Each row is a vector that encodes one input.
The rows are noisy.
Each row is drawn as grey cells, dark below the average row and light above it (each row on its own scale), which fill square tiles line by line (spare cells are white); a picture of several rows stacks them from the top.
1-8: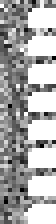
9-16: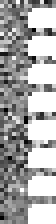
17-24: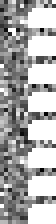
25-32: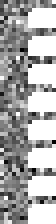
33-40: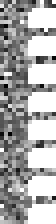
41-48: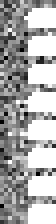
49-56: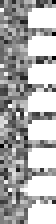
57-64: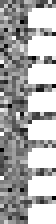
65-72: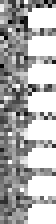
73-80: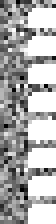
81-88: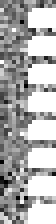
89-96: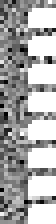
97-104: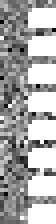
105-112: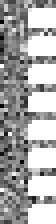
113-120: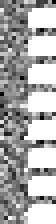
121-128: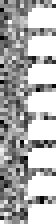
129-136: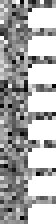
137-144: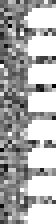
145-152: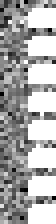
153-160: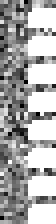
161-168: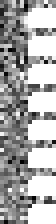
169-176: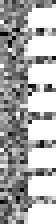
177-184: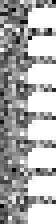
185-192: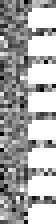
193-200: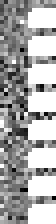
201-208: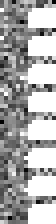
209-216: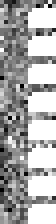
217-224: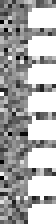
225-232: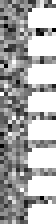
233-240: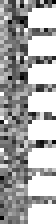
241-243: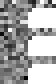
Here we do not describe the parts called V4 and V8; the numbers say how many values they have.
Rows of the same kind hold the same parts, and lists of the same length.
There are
2 kinds of row.
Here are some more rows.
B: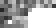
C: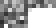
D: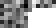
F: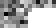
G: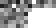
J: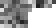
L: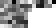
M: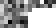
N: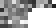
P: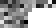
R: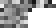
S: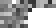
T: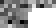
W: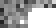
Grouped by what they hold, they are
B, C, D, F, G, J, L, P, T, W
M, N, R, S

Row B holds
a point on a 7-point line and a value of V8.
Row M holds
a true/false value and a value of V4.
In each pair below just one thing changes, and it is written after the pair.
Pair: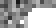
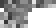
the value of V8
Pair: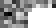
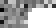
the place on the 7-point line
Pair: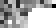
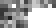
the place on the 7-point line
